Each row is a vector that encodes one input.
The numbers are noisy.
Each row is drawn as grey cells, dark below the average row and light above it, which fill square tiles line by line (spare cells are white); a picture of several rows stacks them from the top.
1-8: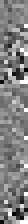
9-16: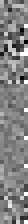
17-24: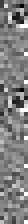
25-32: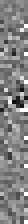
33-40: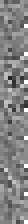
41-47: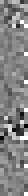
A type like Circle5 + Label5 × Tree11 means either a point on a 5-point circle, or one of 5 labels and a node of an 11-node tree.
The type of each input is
Bool × Line3 × Line3 + Unit.
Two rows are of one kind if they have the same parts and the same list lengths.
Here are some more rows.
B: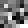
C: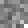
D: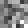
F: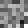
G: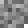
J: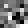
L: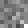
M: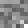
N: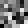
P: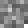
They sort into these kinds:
B, J, N
C, D, F, G, L, M, P

